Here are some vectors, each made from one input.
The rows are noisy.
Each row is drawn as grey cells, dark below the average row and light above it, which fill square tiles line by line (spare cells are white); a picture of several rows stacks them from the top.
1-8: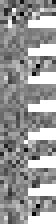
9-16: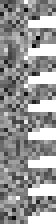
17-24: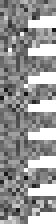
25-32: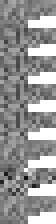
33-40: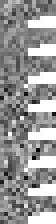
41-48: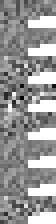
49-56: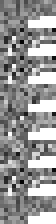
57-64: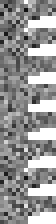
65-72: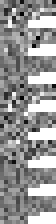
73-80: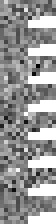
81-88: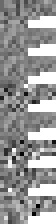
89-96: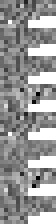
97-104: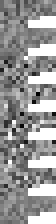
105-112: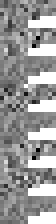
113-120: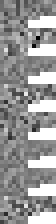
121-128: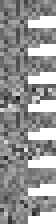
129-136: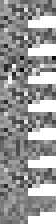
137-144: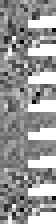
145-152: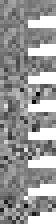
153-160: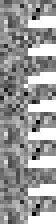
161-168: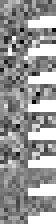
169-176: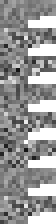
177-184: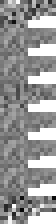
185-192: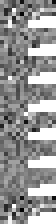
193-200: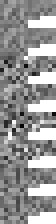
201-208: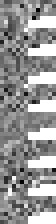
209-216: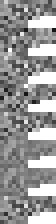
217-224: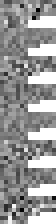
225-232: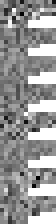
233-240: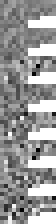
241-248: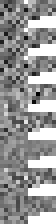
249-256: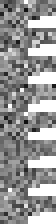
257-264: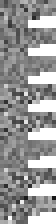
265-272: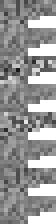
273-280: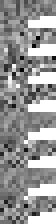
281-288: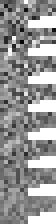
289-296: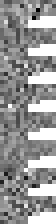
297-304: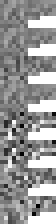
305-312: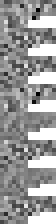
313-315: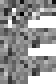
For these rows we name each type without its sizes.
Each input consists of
a node of a tree.
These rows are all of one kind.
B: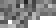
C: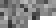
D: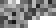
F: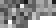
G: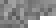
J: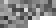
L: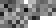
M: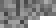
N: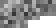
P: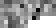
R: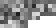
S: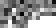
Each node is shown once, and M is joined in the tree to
B and G.
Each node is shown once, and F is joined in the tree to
B and S.
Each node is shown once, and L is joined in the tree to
C.
